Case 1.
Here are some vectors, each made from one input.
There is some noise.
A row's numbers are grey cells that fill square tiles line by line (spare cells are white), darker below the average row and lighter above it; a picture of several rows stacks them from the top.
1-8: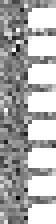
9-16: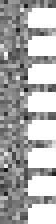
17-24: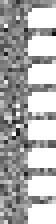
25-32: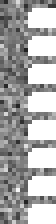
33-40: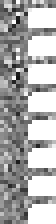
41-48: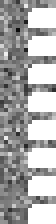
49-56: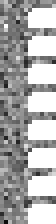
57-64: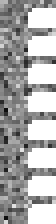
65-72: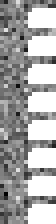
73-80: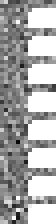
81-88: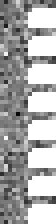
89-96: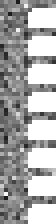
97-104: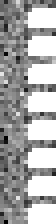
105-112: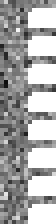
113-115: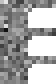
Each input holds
a list of up to two items, each a point on a 5-point line and a point on a 6-point line.
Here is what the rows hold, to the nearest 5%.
All of them are lists of up to two items, each a point on a 5-point line and a point on a 6-point line: about 5% are empty, 40% hold one and 55% two.
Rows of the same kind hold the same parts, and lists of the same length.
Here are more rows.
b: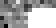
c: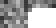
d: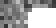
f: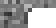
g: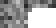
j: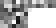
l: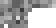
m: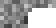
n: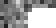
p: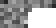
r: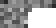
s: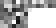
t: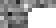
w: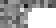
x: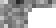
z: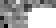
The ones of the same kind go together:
b, c, d, g, n, p, r, w, z
f, l, m, t, x
j, s

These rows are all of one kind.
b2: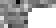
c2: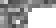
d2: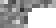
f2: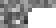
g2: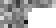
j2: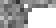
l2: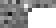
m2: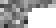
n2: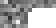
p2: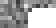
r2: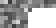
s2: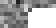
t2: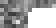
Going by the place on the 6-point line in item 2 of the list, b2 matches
f2, g2, m2 and t2.
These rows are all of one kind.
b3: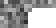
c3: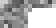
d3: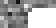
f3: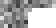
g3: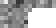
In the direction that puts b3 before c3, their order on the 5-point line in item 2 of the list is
f3, b3, g3, d3, c3.
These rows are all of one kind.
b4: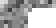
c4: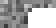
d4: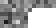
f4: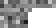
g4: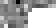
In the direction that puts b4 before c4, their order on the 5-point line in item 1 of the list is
d4, f4, g4, b4, c4.
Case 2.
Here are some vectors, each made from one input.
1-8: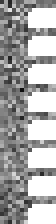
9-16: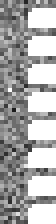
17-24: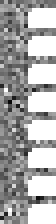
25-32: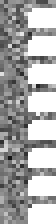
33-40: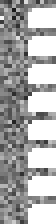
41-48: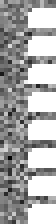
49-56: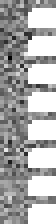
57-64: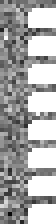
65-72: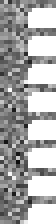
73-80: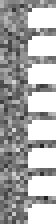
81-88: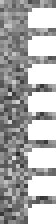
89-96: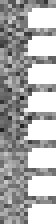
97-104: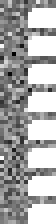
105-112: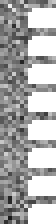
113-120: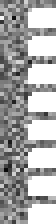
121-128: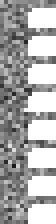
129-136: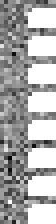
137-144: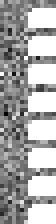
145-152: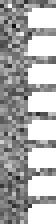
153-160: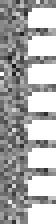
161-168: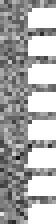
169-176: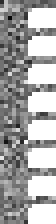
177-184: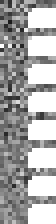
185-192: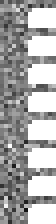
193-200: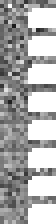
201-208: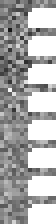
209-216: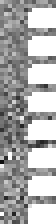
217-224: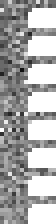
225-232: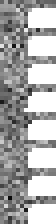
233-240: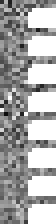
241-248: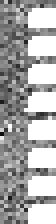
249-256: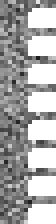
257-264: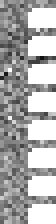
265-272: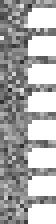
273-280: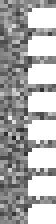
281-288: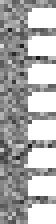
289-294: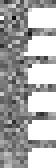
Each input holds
a point on a 9-point line and a node of a 10-node tree.
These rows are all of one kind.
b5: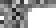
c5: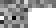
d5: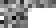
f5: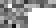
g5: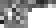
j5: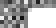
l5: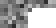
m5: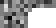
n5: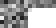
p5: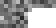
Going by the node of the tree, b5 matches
c5, d5, j5 and n5.
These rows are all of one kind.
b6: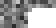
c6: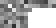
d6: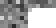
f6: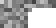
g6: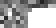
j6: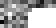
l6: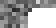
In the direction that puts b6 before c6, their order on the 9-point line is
b6, g6, l6, d6, c6, f6, j6.
